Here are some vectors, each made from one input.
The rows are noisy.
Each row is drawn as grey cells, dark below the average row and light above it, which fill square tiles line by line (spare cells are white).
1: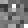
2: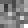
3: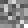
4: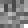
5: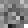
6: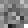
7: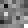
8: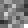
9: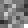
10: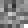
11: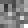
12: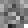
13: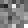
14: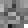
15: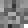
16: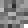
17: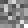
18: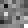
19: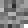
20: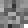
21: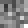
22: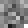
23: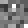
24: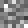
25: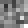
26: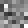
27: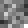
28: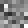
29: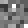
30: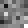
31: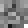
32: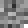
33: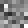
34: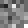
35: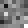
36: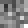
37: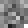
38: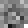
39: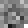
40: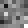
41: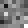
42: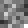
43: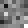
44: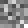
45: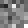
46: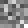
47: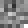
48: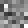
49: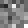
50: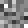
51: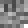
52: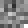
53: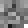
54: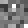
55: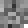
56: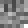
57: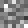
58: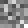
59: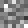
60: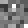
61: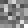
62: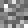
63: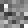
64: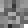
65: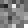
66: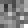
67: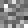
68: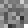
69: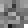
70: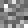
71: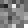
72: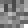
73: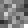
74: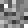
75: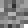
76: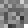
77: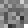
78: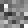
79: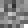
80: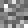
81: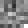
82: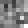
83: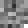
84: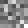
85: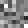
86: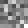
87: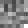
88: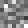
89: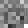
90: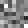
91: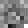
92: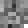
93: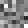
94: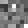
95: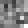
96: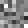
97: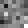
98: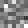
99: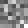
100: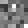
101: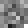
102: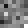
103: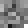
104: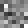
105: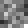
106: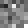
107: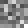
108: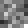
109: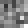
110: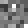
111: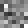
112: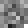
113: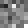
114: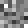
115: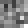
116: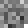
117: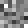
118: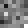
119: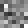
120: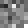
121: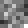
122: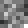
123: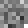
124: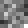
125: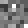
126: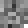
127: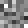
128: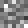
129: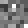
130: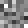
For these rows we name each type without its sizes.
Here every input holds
either a point on a line, or three true/false values.
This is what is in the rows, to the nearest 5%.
About 40% of them hold a point on a line. The rest hold three true/false values.
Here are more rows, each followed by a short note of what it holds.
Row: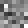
three true/false values
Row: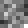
three true/false values
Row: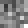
a point on a line
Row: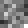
three true/false values
